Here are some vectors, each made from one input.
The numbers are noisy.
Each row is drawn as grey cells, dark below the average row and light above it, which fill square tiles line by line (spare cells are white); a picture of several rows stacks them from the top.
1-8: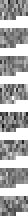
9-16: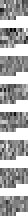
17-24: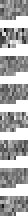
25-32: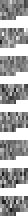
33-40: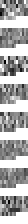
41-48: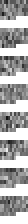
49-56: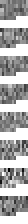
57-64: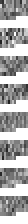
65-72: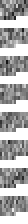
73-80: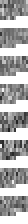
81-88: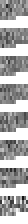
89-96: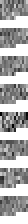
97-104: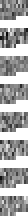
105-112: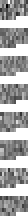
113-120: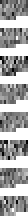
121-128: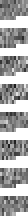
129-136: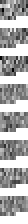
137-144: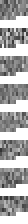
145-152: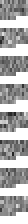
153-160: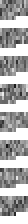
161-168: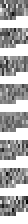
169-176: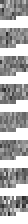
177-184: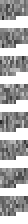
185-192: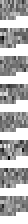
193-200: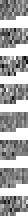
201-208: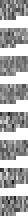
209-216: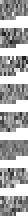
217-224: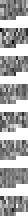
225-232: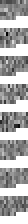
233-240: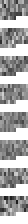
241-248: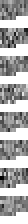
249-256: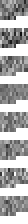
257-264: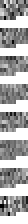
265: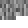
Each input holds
a point on an 11-point circle.
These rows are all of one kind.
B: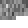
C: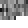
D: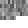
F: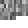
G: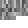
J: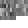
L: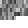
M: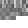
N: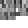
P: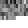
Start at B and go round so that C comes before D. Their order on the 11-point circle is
B, P, N, F, L, C, G, M, D, J.
